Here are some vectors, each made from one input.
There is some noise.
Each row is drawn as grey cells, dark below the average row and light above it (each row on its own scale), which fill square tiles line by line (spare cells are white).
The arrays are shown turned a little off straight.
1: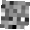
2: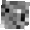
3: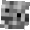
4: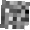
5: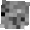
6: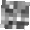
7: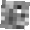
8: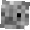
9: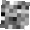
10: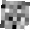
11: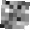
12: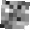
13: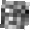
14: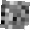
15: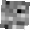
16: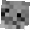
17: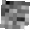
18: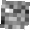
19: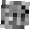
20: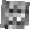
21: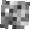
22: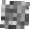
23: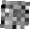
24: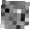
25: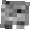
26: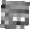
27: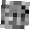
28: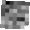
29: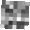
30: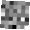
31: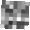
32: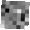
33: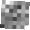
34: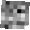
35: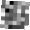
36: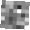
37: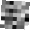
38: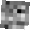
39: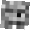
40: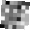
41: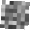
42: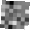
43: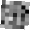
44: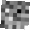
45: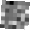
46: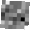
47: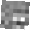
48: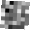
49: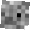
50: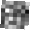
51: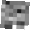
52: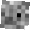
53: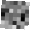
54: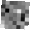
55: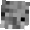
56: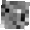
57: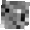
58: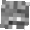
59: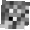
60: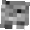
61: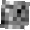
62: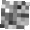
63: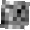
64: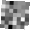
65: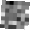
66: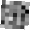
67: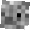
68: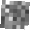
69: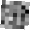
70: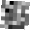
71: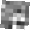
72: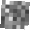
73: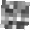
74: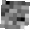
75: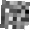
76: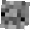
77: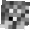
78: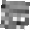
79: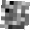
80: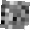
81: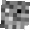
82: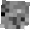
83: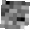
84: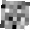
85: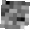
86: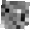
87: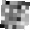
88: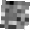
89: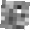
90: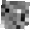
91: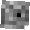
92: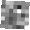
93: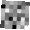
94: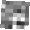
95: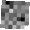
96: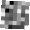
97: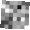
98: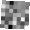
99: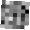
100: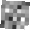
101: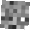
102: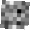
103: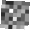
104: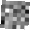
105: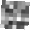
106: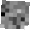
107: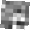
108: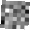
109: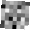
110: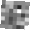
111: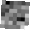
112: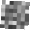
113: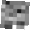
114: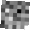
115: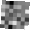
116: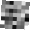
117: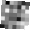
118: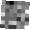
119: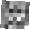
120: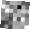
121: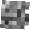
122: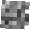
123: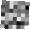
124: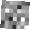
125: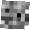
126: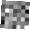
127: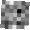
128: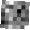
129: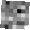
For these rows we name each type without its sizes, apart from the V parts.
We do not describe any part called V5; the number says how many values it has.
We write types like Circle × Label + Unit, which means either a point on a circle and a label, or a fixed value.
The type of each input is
(Label + Line) × V5.
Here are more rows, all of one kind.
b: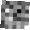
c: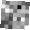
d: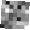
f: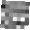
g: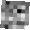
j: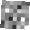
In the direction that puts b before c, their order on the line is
g, b, d, c, j, f.
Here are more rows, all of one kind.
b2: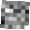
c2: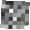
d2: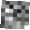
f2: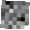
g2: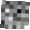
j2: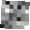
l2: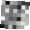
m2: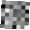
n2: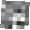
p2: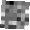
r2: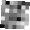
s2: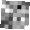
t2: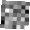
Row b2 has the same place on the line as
c2, n2 and s2.
